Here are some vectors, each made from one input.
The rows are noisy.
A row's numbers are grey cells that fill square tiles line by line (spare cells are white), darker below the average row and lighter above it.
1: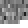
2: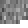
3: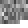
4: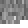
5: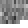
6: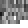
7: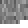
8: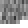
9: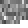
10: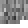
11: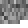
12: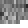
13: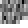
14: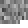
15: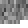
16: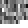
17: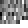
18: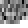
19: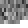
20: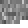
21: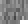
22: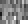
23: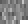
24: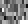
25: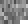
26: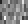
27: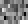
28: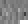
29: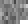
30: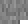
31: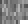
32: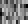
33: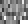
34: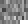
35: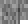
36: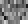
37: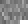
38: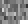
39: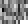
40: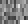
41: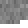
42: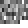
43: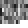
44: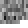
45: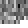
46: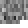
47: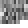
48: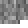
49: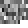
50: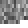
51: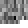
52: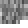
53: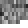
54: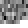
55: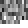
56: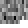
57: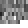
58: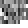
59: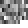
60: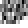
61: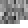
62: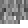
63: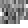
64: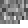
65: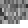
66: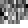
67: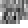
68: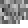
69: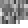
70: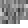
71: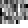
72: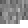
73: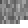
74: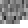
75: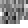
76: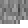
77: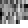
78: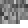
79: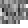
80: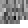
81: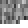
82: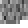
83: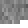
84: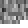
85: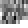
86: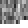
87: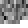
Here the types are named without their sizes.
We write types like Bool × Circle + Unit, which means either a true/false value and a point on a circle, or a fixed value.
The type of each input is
Bool × (Circle + Unit).
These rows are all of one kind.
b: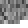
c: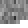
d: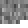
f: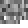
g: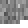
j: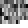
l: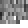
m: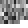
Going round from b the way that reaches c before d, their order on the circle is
b, f, c, g, l, m, j, d.
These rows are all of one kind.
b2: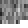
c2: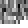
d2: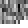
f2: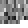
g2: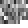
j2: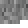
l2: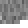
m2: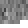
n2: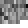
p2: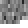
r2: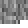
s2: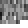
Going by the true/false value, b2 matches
g2, l2, m2 and p2.
